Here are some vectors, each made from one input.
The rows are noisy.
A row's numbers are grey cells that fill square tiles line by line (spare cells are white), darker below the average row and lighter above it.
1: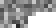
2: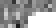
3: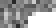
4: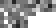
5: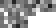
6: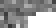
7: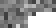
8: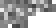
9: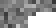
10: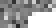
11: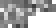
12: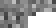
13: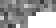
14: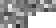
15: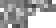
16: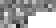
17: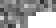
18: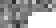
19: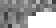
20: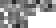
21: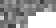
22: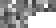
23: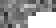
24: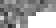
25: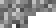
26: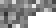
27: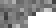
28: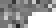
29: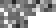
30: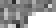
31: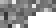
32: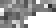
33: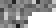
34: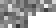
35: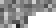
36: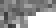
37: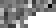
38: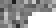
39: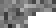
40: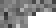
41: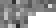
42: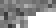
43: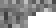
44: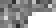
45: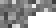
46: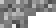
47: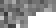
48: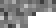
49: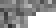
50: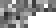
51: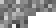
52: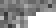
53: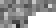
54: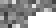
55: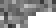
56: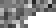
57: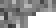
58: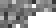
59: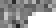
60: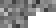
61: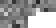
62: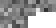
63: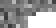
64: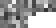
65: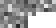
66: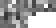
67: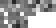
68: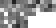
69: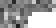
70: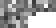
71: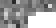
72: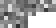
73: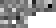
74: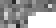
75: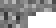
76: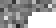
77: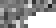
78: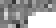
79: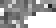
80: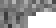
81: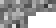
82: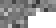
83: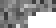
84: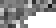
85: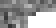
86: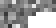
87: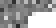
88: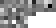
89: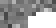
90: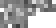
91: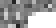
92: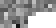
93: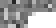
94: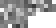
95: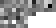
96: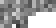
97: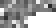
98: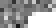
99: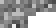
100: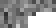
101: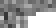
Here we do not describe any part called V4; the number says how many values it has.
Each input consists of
a true/false value, together with either a point on a 3-point line and a point on a 5-point line, or a value of V4.
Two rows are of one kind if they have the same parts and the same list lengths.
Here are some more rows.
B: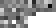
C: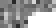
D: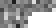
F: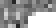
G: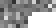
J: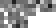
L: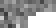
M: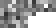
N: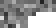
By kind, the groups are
B, J, M
C, D, F, G, L, N

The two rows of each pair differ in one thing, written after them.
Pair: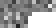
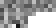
the place on the 5-point line
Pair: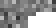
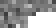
the place on the 5-point line
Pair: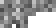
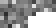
the true/false value
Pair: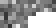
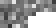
the place on the 3-point line
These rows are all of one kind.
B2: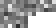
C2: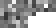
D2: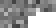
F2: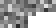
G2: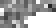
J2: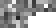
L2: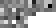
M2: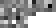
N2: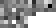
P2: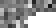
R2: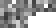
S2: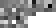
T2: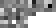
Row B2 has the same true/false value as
D2 and F2.
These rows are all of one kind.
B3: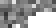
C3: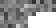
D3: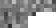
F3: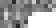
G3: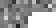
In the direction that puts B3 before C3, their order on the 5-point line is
B3, D3, C3, G3, F3.
